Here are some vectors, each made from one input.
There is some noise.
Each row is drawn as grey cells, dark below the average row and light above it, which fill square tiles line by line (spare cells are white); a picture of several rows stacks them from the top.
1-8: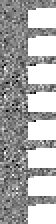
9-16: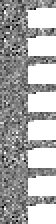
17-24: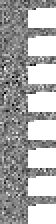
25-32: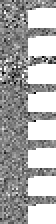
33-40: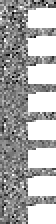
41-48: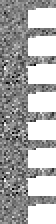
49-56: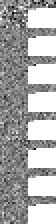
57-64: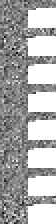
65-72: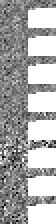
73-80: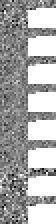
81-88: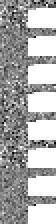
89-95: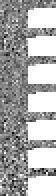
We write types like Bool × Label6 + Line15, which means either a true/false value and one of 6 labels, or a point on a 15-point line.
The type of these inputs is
Bool × List3(Line5).
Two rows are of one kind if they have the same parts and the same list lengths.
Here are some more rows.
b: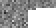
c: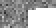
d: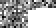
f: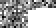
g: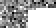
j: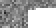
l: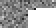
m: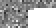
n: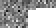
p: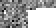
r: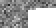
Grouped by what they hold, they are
b, l
c, j, p, r
d, f, g
m, n

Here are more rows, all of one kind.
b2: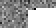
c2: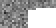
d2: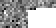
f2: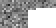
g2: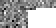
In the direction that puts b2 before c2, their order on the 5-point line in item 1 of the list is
b2, d2, g2, c2, f2.
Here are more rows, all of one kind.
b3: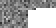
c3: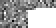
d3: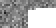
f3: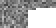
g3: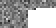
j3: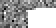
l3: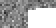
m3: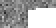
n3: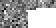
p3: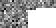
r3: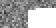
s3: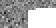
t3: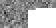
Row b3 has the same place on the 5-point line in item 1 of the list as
g3 and n3.
